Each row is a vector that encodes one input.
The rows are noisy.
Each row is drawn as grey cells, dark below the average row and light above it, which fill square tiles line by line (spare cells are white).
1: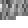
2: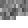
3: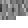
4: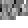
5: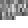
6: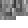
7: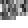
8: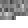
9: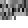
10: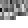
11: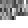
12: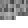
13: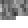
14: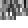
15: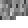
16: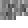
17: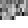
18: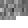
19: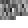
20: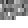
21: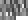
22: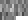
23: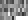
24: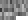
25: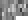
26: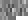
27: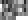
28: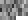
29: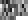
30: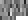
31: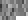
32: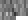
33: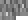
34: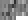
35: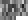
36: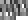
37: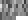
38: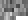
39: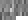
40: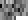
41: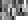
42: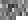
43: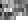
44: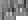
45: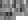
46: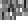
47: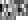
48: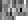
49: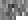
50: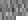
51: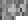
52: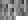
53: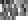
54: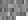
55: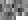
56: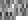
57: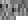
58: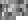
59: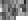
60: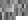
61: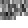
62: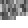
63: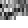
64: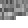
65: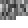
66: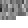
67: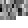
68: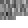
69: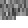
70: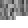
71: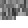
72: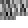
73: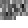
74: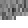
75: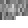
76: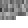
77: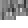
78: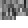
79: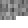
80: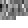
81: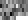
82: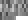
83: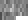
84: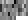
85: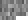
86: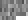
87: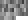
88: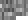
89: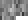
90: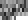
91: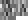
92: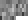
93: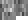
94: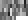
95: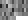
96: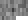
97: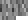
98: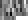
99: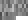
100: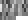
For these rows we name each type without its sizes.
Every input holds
either a point on a circle and a true/false value, or a point on a line.
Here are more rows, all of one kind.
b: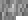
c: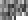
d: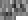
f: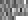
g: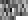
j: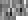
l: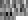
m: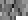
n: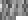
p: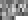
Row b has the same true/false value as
n and p.
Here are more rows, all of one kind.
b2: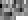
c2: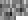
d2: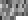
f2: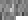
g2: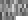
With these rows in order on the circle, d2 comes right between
f2 and g2.
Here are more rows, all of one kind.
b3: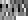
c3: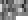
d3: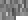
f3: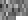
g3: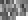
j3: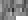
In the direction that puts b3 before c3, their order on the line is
b3, j3, c3, g3, d3, f3.
